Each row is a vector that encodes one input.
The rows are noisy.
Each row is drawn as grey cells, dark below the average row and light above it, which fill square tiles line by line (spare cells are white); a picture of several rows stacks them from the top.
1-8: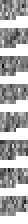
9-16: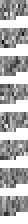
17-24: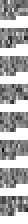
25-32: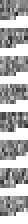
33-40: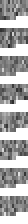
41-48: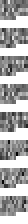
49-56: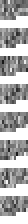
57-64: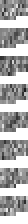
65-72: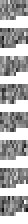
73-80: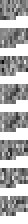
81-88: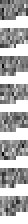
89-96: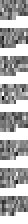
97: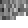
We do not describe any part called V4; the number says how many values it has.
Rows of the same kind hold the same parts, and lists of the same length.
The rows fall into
2 kinds.
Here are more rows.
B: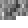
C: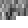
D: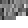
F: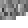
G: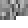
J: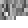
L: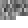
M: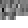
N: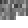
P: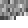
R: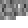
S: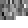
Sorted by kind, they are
B, C, F, L, M, N, R
D, G, J, P, S

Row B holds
a node of a 7-node tree and a value of V4.
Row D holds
a node of each of two 7-node trees.
